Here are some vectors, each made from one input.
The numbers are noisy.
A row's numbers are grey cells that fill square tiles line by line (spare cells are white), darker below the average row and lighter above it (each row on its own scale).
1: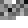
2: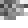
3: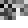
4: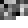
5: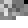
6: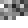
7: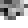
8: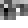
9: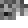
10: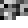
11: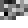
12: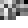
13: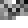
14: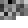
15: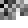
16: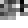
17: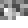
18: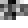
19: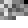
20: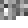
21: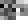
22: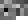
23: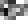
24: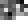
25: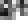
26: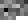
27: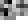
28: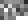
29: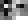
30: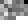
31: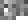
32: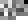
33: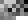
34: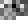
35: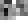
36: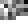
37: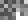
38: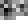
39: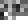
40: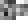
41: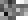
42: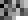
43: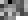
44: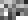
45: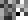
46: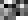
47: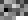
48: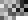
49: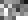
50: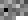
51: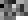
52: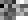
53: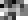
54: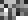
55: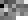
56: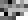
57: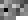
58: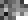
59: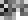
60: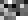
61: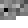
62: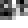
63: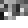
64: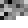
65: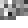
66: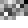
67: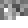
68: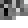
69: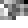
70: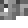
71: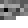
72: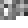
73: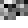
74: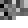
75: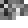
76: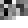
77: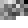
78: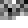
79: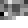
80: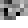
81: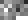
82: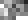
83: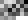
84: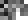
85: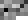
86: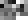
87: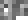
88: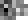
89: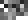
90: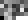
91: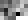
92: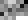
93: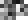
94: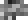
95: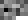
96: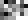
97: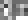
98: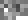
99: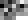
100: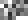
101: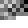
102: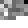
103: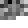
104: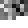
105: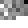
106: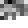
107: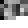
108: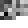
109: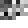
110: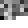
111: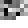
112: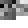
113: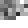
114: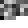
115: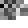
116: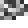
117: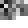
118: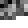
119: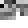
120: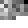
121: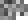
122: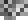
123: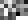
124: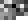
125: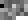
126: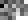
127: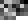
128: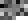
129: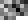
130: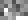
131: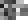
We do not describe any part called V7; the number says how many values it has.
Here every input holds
either a node of each of two 8-node trees, or a value of V7.
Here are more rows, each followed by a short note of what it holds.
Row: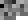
a node of each of two 8-node trees
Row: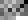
a value of V7
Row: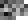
a node of each of two 8-node trees
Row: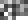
a value of V7
